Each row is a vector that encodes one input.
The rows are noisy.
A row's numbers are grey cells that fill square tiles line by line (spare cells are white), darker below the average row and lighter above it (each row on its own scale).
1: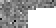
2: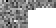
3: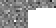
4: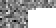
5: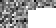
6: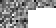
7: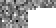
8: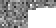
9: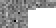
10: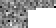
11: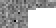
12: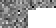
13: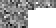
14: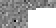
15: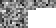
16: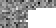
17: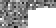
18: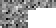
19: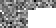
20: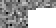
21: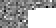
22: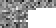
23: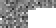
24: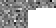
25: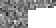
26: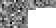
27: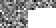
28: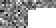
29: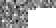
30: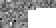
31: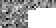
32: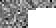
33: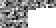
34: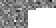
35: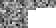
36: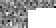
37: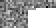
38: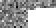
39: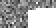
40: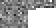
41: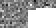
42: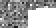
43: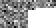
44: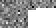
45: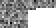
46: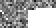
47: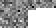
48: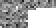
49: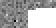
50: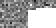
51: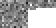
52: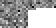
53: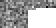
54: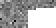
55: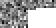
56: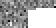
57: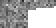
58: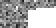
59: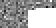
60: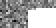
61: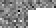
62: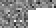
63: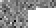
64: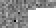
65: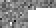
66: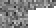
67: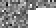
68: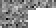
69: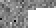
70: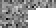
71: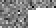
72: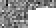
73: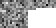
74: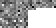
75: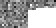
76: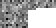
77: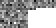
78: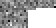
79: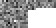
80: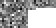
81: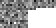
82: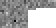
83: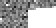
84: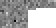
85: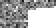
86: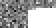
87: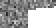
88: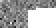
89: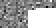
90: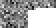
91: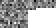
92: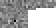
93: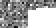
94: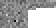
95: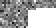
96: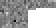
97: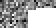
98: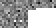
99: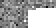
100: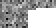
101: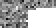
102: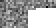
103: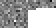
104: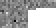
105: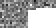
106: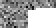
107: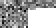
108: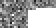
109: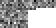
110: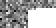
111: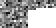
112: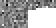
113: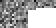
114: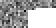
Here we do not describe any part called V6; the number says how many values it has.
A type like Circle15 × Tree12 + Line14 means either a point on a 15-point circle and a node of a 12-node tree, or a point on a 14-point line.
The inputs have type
(Label7 + Tree7) × V6.
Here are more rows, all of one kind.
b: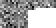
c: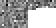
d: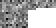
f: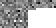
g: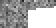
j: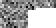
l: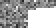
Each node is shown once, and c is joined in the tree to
f.
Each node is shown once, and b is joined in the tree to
d and j.
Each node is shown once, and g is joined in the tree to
l.
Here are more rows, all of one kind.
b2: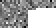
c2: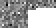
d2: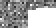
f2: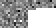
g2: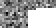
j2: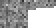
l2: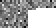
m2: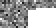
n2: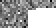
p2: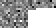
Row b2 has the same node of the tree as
l2 and n2.
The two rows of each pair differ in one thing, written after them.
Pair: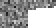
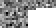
the node of the tree
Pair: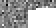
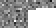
the value of V6
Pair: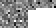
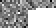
the node of the tree
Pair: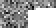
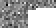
the value of V6
